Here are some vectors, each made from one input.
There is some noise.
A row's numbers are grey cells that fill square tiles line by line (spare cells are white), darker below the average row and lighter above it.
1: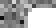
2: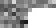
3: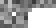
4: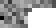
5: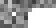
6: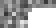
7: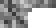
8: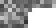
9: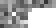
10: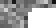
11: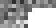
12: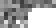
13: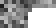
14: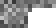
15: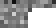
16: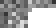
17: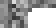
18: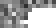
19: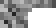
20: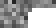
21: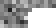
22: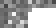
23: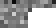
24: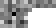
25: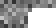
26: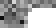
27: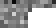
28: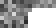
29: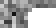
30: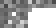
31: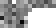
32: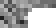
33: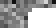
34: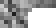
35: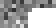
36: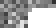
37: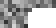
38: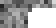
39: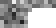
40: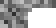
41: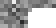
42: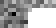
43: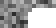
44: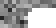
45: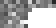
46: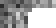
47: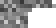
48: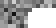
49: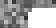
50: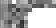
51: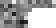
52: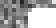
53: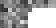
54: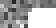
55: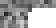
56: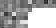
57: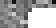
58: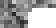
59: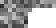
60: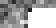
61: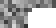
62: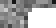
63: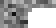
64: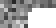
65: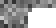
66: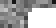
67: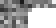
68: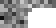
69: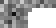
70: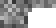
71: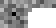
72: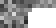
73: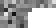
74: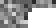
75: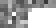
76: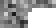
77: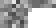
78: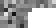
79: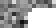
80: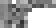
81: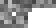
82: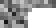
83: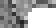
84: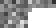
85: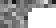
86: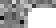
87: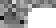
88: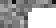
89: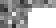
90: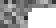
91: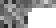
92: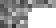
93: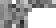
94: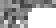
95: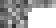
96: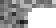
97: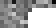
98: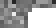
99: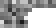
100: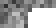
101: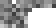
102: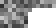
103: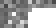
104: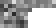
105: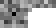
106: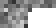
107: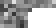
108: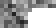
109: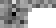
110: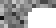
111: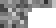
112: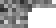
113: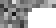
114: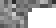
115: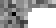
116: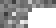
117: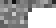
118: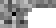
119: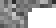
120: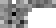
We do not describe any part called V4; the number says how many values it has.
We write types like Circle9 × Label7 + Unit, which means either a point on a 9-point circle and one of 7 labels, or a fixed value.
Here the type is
Label6 × Tree8 × (Tree8 + V4).
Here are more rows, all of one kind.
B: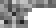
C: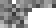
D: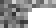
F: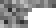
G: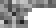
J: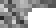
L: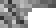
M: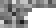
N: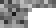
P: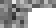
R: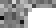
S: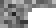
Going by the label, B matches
G and M.
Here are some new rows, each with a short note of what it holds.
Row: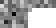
one of 6 labels and a node of each of two 8-node trees
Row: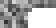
one of 6 labels and a node of each of two 8-node trees
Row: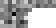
one of 6 labels and a node of each of two 8-node trees
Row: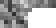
one of 6 labels and a node of each of two 8-node trees
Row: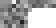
one of 6 labels and a node of each of two 8-node trees
